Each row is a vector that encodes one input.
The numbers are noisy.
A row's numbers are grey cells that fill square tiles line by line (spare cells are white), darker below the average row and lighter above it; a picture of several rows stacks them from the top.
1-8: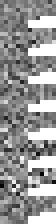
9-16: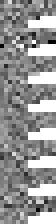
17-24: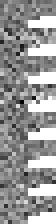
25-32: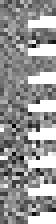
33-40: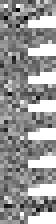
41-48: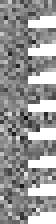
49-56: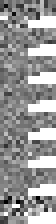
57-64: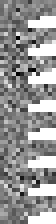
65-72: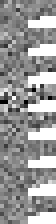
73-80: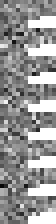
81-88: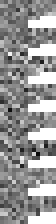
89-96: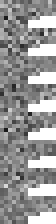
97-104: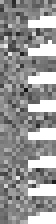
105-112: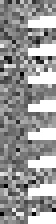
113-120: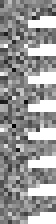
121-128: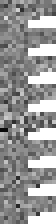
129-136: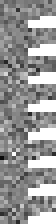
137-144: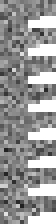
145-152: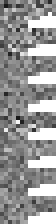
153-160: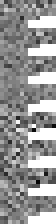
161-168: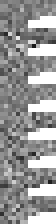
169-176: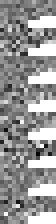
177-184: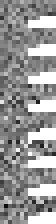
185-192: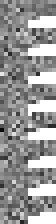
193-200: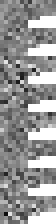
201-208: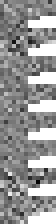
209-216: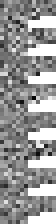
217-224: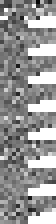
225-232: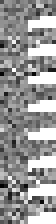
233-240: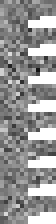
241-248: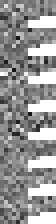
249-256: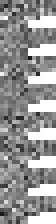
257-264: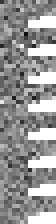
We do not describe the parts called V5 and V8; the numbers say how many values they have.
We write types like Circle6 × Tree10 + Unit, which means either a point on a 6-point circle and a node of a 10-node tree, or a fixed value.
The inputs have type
Bool × V5 × V8 + Circle10 × (Tree10 + Unit) + Unit.
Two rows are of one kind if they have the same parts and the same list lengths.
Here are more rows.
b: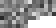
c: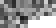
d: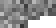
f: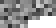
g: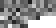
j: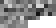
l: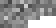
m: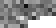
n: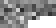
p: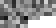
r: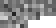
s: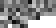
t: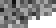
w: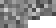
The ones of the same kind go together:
b, d, m
c, p, t
f, j, l, n, r
g, s, w

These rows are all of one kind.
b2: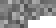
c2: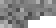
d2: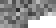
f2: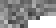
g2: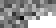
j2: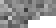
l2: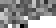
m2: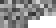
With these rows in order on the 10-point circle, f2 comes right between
b2 and j2.
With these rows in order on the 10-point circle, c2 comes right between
b2 and d2.
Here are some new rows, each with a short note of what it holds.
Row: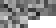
a true/false value, a value of V5 and a value of V8
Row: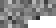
a point on a 10-point circle
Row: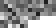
a true/false value, a value of V5 and a value of V8
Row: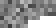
a true/false value, a value of V5 and a value of V8
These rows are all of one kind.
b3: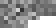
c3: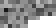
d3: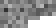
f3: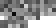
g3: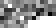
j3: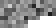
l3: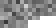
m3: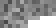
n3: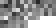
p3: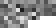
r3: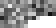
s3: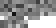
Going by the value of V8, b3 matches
f3, j3, l3 and r3.
